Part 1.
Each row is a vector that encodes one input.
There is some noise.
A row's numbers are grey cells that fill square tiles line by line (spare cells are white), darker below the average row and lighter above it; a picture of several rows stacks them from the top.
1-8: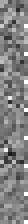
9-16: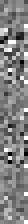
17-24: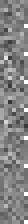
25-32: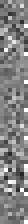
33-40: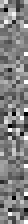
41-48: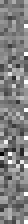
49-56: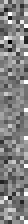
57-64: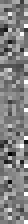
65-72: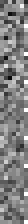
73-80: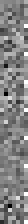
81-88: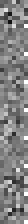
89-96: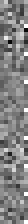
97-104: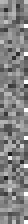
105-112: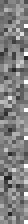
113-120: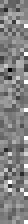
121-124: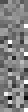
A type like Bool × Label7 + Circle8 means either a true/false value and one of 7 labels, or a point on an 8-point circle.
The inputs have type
Line20.
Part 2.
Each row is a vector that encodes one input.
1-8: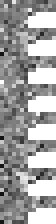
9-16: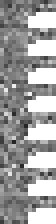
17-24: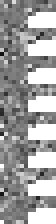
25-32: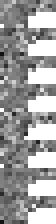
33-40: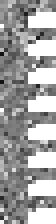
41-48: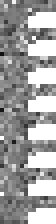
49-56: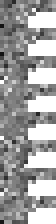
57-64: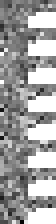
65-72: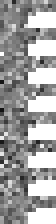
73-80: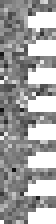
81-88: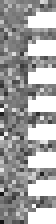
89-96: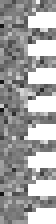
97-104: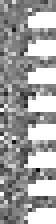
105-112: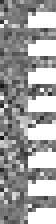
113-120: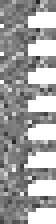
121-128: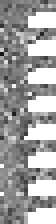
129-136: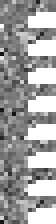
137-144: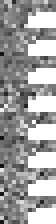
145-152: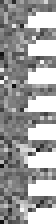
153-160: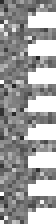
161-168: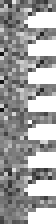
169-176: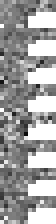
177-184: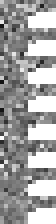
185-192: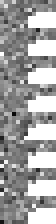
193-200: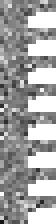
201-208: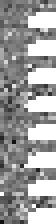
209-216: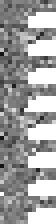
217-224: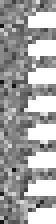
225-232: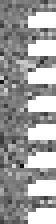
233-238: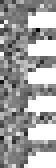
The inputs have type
Bool × Bool × Bool.
